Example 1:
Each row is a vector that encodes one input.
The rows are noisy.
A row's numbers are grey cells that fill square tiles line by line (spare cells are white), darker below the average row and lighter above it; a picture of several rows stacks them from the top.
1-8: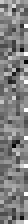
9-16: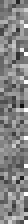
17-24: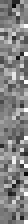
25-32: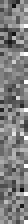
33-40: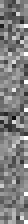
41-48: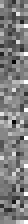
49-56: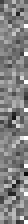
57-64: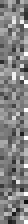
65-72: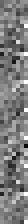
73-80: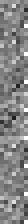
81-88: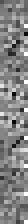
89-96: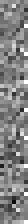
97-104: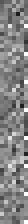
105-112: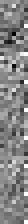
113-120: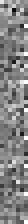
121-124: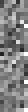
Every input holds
a list of up to two points on a 14-point line.
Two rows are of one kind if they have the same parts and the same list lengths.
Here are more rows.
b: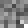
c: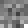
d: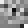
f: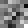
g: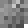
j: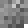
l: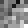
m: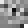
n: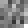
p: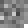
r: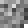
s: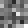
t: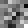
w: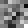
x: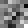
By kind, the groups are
b, c, l, p
d, g, j, m, n, r, s
f, t, w, x

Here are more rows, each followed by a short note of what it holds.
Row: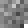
a list of one item
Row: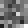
a list of one item
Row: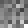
a list of two items
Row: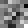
the empty list
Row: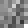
a list of one item
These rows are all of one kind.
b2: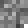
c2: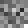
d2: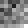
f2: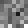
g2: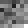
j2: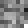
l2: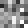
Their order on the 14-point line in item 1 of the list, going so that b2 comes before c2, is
l2, j2, f2, b2, c2, d2, g2.
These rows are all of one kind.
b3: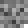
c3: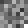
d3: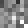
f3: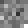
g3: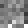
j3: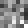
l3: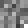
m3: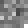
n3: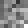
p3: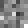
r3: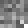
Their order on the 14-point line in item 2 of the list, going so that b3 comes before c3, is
n3, d3, j3, p3, l3, m3, r3, b3, f3, g3, c3.
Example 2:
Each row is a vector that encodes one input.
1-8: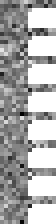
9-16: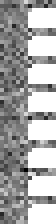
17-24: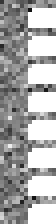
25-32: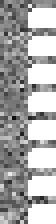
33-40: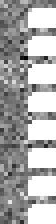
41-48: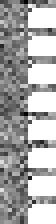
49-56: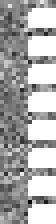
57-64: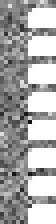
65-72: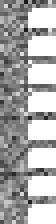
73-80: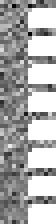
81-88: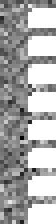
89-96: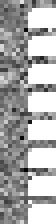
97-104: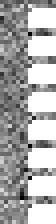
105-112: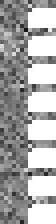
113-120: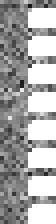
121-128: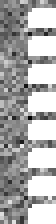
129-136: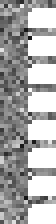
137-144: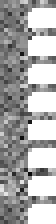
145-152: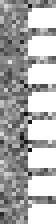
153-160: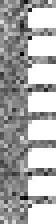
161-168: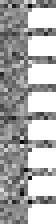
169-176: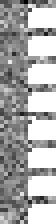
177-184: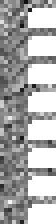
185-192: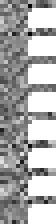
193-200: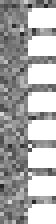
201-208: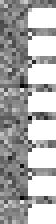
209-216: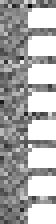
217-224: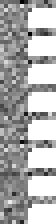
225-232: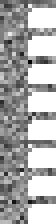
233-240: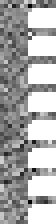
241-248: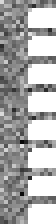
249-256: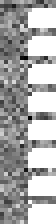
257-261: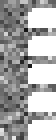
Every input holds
a point on a 5-point line and three true/false values.
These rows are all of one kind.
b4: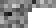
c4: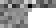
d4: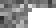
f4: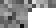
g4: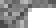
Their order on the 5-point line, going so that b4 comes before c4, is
d4, f4, b4, g4, c4.
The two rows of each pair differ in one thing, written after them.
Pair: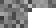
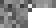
one of the three true/false values
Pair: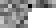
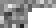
the place on the 5-point line
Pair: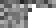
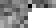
the place on the 5-point line
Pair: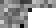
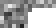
the place on the 5-point line
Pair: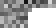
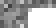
one of the three true/false values
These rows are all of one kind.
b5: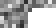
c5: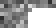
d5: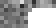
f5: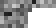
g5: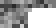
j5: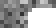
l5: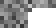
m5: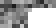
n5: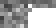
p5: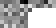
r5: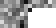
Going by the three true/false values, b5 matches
p5 and r5.
